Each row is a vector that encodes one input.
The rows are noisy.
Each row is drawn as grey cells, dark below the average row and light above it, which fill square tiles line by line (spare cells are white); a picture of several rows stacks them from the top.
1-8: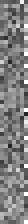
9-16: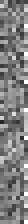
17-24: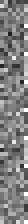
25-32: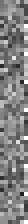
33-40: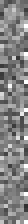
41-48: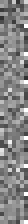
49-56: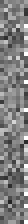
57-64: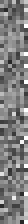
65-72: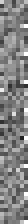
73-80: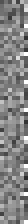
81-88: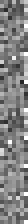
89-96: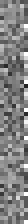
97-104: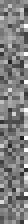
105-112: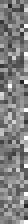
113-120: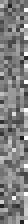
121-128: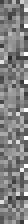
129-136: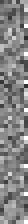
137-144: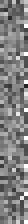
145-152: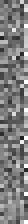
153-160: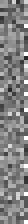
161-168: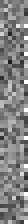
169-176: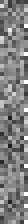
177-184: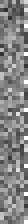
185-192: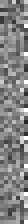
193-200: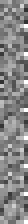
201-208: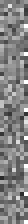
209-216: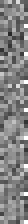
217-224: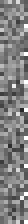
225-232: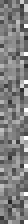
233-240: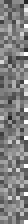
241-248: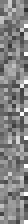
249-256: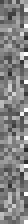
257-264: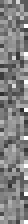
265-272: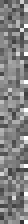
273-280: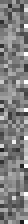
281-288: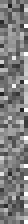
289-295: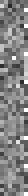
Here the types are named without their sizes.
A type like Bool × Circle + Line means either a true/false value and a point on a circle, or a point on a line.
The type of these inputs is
Label + Tree.
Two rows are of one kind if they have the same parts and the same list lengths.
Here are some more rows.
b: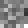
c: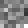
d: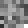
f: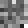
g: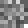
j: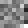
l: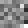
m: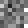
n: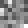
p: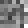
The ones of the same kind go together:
b, c, d, g, j, l, n
f, m, p

